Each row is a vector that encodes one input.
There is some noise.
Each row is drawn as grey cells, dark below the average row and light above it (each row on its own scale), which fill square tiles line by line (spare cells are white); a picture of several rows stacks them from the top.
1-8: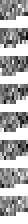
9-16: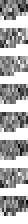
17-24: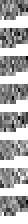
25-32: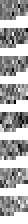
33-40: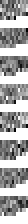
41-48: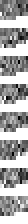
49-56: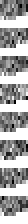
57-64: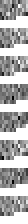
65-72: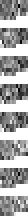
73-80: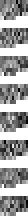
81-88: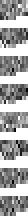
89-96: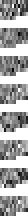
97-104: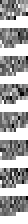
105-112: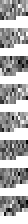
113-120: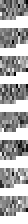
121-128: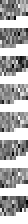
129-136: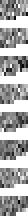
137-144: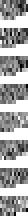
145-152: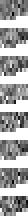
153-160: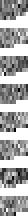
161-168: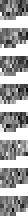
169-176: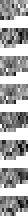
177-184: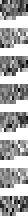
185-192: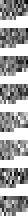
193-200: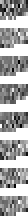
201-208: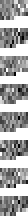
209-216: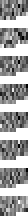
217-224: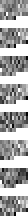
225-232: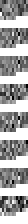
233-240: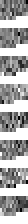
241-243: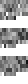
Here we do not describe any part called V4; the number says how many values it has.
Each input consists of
either a point on a 5-point line and a true/false value, or a value of V4.
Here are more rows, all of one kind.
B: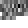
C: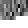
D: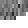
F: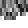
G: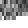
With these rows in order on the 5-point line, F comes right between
C and D.
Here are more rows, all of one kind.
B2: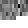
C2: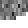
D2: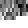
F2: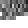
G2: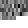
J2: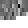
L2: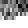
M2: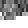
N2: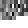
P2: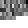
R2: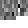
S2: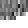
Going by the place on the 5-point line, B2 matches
D2, G2, L2 and N2.
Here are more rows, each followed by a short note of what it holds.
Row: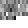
a value of V4
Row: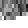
a point on a 5-point line and a true/false value
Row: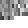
a value of V4
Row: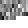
a value of V4
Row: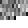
a value of V4
